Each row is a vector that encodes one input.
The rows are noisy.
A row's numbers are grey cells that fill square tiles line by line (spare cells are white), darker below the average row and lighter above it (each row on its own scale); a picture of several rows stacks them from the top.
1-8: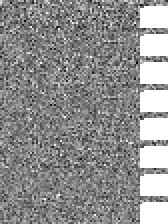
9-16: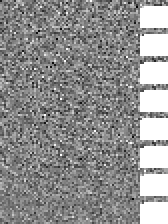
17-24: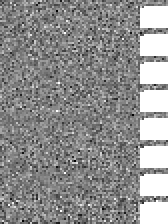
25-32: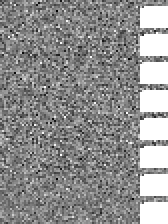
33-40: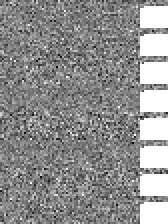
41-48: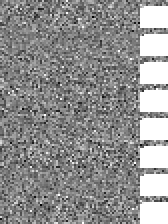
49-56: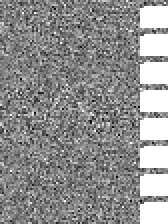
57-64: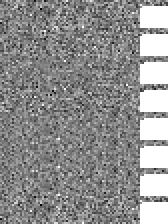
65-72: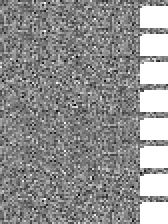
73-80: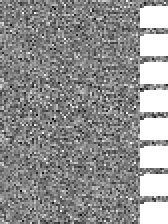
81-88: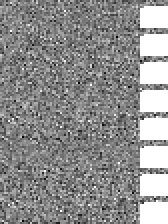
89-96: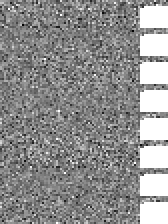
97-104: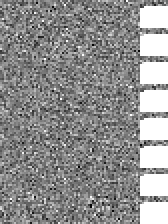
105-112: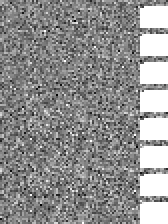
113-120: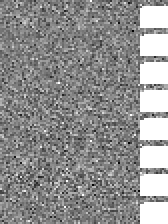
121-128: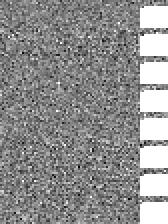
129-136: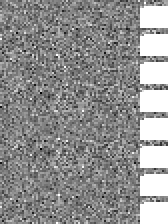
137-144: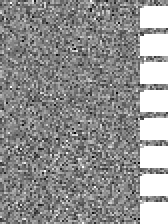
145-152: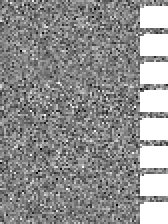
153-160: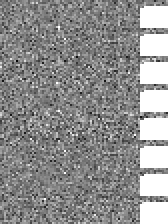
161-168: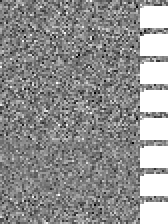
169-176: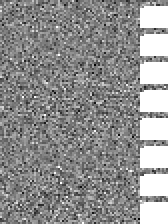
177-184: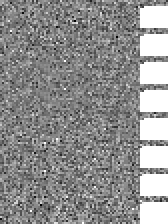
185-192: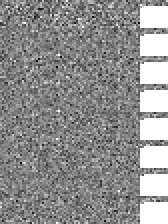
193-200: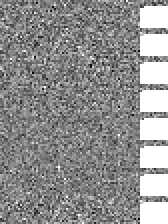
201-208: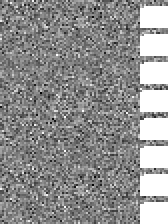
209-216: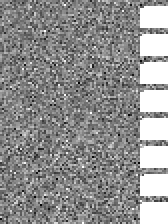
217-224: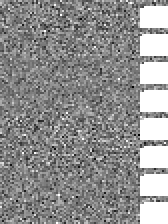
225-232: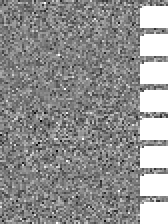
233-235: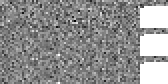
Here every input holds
either a point on a 5-point circle and a true/false value, or a point on a 17-point circle.
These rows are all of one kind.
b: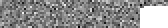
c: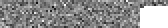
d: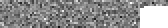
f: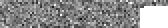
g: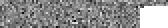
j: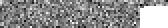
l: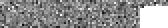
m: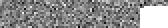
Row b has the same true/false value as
c and m.
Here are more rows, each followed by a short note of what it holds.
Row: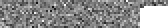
a point on a 5-point circle and a true/false value
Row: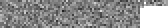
a point on a 17-point circle
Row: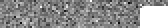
a point on a 17-point circle
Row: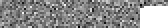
a point on a 5-point circle and a true/false value
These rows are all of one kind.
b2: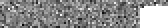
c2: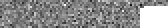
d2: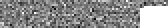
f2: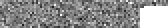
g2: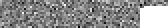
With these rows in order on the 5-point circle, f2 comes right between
b2 and d2.
